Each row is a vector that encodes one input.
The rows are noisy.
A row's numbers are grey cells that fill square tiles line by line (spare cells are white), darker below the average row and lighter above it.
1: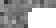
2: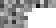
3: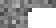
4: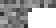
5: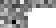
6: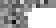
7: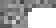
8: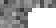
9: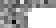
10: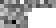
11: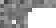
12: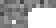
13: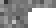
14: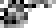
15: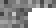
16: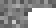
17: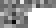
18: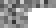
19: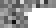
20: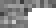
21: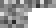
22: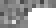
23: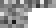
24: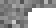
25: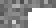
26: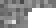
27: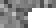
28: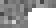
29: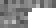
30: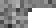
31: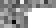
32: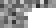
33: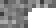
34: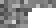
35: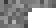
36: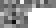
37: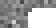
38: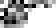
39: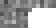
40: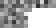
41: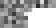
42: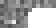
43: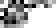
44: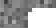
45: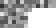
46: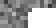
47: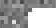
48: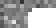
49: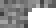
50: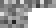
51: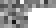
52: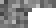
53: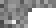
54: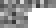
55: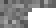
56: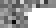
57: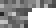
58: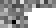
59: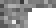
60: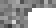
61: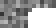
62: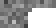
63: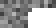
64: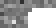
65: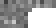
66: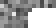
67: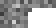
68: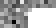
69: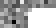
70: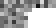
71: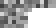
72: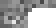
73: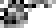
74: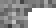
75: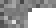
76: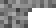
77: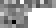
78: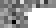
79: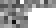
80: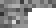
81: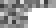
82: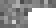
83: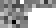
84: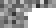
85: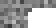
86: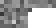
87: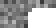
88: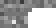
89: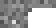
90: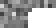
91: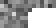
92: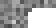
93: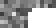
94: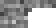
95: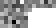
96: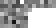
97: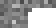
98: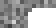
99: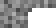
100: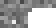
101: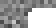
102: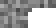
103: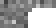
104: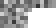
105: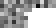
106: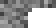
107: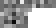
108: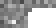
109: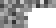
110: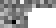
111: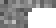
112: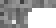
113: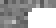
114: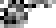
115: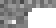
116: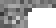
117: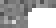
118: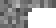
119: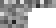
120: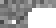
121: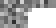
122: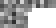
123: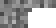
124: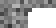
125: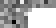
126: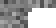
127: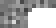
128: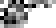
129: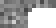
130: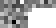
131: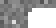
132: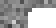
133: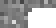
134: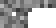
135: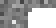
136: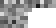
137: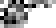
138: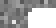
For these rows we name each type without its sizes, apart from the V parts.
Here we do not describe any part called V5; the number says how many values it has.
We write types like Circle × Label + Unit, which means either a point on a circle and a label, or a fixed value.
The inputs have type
List(Line × V5).
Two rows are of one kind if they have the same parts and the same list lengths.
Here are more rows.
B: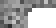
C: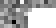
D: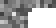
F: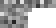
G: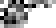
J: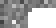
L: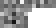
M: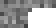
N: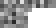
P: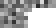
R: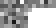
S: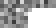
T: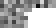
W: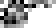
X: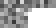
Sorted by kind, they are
B, D, J, M
C, F, L, N, P, R, S, T, X
G, W

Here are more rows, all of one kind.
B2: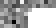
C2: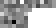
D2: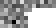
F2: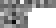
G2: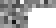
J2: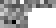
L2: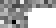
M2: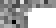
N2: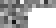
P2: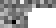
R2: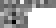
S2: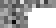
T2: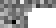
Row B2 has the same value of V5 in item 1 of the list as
L2 and M2.
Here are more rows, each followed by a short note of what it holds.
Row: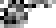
the empty list
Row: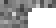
a list of two items
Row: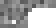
a list of two items
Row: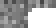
a list of two items
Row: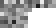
a list of one item
